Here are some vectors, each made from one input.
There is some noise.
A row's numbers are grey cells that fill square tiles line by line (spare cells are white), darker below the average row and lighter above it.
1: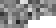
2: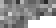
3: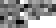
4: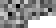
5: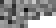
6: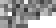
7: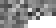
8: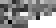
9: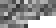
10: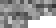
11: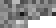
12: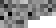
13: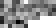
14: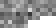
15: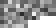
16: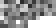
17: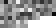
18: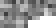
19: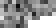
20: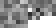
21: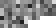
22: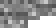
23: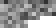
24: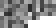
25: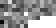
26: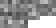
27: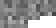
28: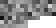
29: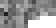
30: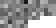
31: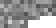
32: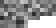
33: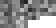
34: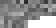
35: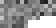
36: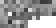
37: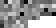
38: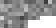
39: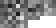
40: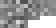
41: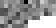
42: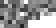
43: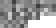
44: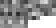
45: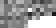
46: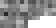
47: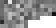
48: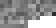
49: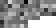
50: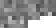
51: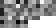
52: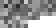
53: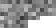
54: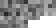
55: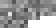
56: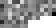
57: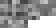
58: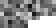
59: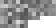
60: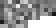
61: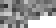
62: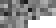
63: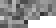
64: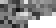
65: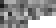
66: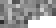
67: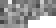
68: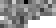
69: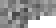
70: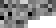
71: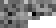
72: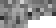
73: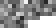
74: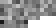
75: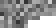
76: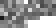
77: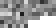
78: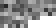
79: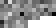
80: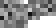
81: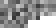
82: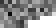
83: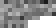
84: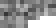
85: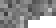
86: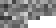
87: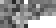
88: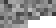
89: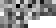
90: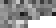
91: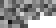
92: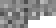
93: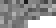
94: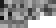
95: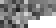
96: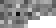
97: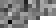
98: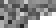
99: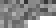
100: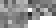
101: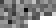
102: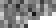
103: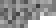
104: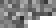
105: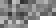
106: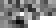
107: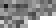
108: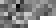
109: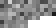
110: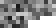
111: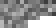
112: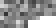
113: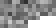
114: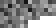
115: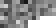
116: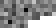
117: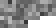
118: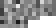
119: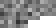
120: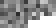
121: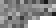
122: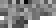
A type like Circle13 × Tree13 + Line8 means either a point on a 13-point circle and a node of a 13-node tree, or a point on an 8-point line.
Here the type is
(Bool × Bool × Bool + Label5) × Label6.
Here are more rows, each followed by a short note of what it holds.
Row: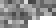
one of 6 labels and three true/false values
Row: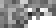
one of 6 labels and three true/false values
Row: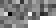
one of 5 labels and one of 6 labels
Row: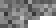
one of 6 labels and three true/false values
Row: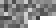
one of 5 labels and one of 6 labels
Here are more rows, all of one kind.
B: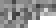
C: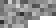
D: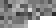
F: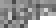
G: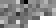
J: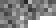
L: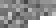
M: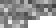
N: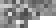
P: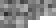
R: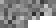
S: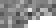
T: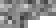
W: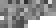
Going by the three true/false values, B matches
C, P, S and W.
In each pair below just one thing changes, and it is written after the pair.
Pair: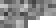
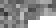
one of the three true/false values
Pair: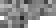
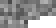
the label
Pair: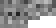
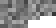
one of the three true/false values
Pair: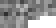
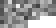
the label
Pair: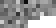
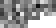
one of the three true/false values
